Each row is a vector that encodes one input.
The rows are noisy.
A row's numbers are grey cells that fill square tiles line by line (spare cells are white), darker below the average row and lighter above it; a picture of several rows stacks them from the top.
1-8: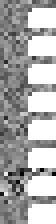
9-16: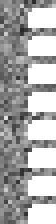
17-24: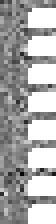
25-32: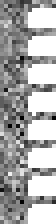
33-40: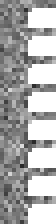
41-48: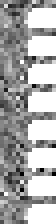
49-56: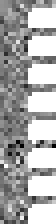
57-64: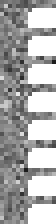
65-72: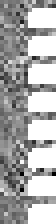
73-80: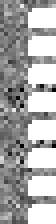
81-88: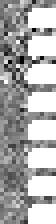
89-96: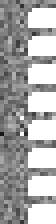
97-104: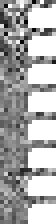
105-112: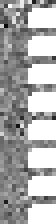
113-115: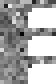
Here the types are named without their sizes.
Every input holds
either a point on a circle and three true/false values, or a label.
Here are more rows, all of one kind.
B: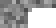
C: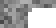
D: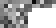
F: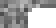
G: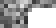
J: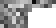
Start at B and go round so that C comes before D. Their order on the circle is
B, J, G, C, F, D.
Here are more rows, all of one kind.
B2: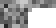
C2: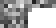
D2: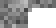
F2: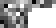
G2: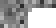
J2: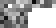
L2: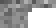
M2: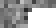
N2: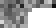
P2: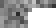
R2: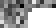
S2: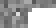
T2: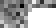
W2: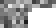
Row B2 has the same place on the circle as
C2, D2 and P2.
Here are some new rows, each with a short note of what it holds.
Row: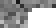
a point on a circle and three true/false values
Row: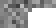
a label
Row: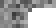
a label
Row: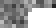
a point on a circle and three true/false values
